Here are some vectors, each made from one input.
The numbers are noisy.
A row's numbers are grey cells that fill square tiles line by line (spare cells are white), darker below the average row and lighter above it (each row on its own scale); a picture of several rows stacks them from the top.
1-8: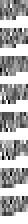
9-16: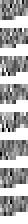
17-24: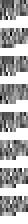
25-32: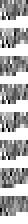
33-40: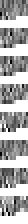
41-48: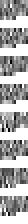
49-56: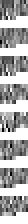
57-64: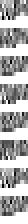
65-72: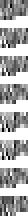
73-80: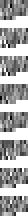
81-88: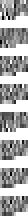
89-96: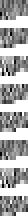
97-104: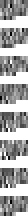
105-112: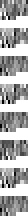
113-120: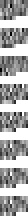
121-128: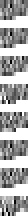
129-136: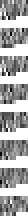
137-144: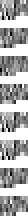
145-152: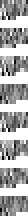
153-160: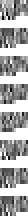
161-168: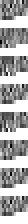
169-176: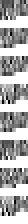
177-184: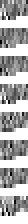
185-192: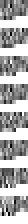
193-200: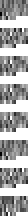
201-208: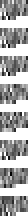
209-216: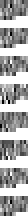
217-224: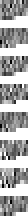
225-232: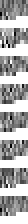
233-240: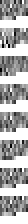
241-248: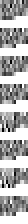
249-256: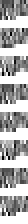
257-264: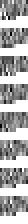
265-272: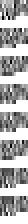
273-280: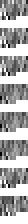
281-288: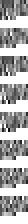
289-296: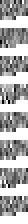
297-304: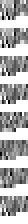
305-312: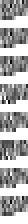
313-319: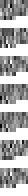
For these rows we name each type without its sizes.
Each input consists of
three true/false values.
